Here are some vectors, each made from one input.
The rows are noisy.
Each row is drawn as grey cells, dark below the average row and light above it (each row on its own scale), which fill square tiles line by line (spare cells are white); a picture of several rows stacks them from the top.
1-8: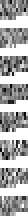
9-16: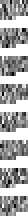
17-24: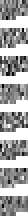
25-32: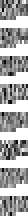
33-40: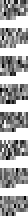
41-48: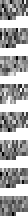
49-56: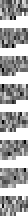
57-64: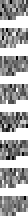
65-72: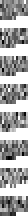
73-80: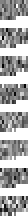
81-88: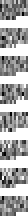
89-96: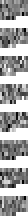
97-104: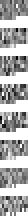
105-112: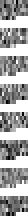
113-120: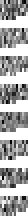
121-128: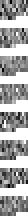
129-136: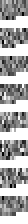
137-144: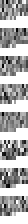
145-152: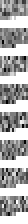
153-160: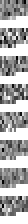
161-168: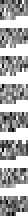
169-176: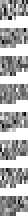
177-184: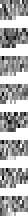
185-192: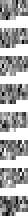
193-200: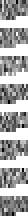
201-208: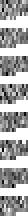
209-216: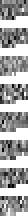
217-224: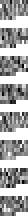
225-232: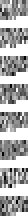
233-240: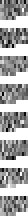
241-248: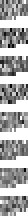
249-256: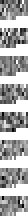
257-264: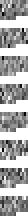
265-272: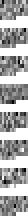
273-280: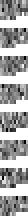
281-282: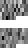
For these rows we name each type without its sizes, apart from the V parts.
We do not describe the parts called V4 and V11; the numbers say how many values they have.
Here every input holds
either a point on a line and a value of V11, or three true/false values, or a value of V4.
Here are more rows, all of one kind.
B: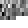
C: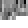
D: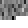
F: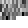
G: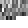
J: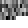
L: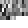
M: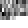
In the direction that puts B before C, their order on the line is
G, F, B, D, L, M, C, J.
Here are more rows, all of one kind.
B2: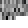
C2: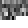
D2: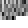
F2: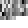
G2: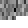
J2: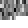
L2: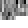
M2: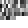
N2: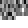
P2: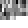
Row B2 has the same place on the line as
D2 and F2.
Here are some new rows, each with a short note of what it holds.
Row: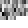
a point on a line and a value of V11
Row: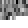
a point on a line and a value of V11
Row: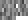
a value of V4
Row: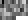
three true/false values
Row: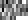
three true/false values
